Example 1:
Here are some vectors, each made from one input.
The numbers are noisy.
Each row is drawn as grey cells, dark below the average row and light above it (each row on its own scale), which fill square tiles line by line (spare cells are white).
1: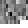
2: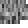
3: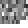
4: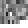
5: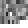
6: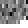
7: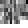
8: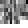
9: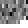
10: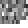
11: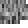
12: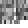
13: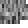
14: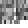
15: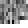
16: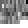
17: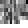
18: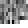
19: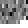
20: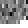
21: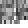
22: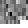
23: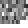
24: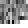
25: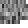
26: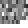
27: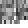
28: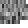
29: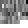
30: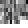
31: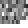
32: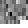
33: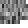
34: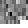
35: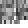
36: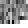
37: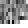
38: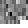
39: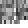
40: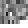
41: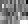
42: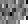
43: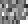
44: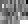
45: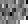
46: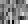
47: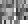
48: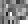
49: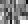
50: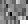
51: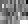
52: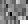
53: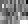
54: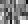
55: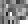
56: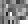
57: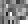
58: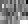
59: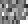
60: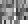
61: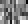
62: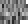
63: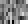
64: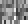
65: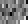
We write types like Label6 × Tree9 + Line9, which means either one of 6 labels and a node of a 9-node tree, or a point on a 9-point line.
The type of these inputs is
Bool × Bool × Bool + Unit.
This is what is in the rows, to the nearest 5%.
About 15% of them hold a fixed value. The rest hold three true/false values.
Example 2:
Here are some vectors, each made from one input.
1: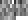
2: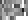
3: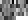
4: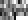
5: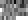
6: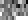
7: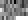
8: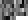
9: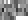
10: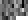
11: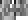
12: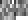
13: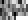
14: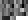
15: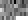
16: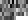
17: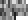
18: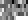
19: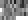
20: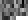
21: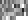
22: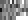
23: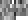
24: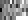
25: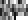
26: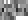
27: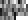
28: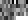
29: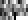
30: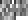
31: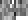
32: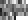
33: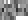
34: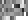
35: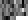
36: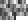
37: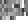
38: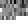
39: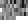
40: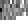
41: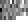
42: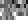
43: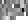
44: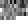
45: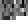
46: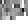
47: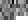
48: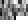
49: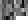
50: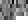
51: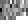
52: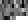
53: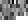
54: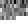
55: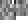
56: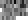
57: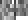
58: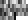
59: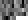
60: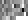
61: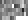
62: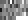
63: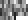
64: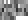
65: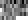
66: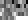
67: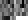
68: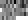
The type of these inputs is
Bool × Bool × Bool + Unit.
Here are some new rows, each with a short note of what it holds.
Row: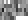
a fixed value
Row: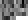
three true/false values
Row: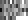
three true/false values
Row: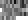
three true/false values
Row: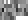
a fixed value
